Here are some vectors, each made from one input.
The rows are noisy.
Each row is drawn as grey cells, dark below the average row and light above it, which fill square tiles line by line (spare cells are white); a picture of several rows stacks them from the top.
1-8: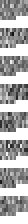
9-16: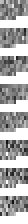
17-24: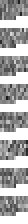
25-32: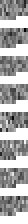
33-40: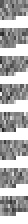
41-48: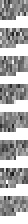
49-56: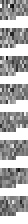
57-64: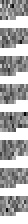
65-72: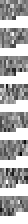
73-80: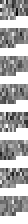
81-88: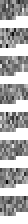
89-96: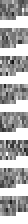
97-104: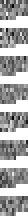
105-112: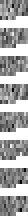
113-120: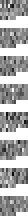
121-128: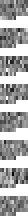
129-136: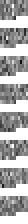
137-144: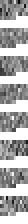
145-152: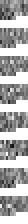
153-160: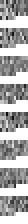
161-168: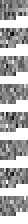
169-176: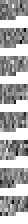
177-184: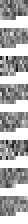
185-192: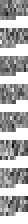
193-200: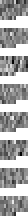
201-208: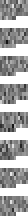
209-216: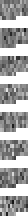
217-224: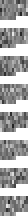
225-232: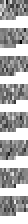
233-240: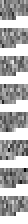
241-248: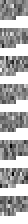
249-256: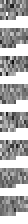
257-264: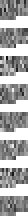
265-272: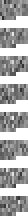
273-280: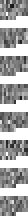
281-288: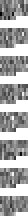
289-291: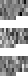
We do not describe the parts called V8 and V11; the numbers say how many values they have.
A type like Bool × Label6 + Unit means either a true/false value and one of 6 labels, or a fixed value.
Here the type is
Line6 × (Tree7 + Unit) + Line15 × V11 + V8.
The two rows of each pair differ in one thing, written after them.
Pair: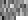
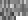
the node of the tree
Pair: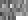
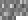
the node of the tree
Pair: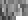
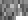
the node of the tree
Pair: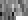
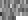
the place on the 6-point line
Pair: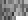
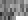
the node of the tree
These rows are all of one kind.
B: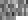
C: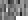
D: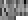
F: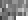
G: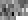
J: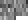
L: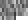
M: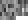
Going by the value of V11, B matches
G and M.
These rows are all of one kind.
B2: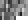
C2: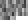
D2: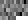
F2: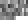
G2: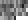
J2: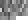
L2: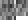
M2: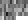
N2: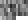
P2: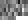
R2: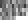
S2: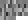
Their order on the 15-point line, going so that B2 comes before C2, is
R2, J2, F2, N2, S2, M2, G2, D2, P2, B2, L2, C2.
